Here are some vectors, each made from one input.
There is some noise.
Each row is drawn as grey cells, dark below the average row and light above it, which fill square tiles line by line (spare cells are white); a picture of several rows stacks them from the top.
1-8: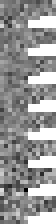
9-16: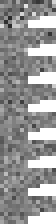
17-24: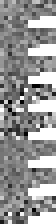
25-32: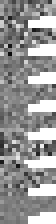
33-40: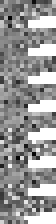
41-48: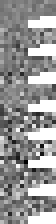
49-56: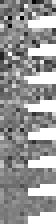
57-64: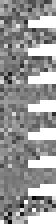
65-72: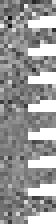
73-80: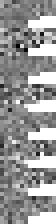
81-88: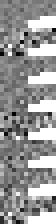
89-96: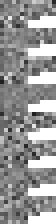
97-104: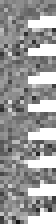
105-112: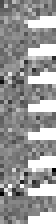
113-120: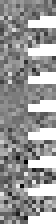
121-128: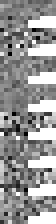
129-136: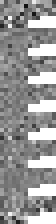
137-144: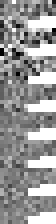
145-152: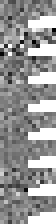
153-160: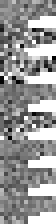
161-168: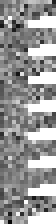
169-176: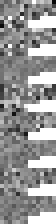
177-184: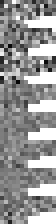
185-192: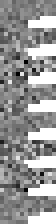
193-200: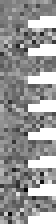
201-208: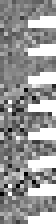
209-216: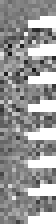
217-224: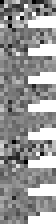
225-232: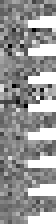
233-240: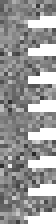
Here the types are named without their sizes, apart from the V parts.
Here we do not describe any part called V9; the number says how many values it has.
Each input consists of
a point on a line, together with either a point on a circle and a true/false value, or a list of values of V9.
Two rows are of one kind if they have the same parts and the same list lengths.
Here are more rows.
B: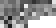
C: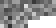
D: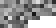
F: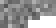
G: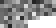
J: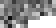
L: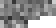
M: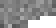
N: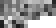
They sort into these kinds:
B, C
D, M
F, G, J
L, N

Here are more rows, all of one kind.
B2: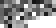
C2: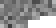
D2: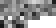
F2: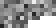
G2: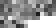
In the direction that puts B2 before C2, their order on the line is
G2, B2, D2, C2, F2.
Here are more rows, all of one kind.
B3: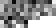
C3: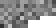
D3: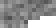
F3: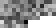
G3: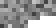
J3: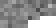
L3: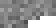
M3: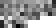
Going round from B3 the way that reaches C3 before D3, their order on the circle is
B3, C3, F3, J3, D3, G3, L3, M3.
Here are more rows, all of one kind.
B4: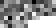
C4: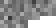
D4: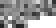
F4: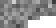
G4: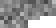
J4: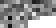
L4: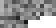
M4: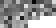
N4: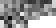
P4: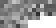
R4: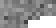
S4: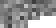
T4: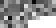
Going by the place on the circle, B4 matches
C4, D4, M4 and T4.
